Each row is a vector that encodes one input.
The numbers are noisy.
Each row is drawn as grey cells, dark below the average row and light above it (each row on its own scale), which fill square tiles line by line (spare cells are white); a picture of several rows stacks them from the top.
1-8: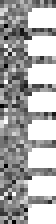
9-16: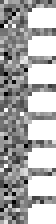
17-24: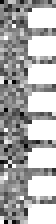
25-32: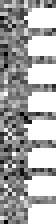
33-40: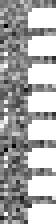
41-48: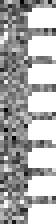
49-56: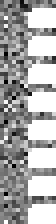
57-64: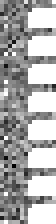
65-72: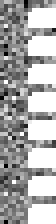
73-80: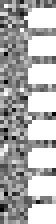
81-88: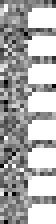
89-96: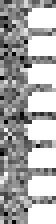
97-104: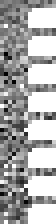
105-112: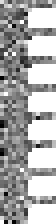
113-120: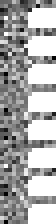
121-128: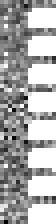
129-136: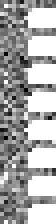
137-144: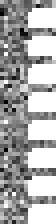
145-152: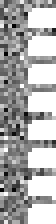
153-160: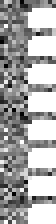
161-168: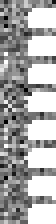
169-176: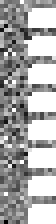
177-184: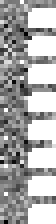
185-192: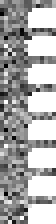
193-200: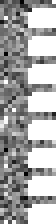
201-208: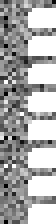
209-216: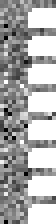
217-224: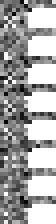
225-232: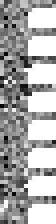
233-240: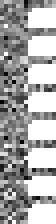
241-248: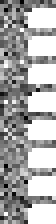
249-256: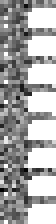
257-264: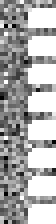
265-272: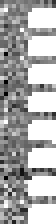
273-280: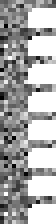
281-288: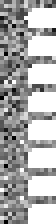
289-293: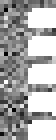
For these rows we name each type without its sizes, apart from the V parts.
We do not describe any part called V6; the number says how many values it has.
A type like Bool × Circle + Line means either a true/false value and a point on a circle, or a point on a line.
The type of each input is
Bool × (Circle + List(V6)).
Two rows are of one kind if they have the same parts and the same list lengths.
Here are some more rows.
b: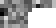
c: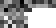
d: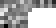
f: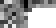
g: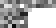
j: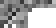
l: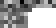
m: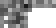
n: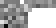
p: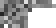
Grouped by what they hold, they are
b
c, m, p
d, g, n
f, j, l

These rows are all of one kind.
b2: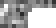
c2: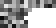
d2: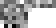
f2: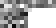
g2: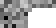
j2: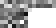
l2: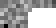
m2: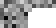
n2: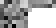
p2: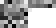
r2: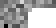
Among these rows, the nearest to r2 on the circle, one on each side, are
d2 and l2.
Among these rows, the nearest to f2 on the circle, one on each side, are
b2 and j2.
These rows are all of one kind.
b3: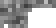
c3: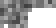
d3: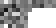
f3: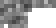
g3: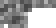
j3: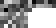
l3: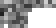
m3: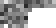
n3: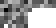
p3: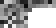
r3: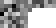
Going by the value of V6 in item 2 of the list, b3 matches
j3 and n3.
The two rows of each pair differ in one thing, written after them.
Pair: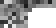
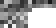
the value of V6 in item 1 of the list
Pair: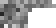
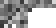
the true/false value
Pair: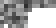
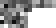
the value of V6 in item 1 of the list
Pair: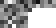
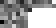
the value of V6 in item 1 of the list
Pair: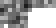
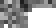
the true/false value
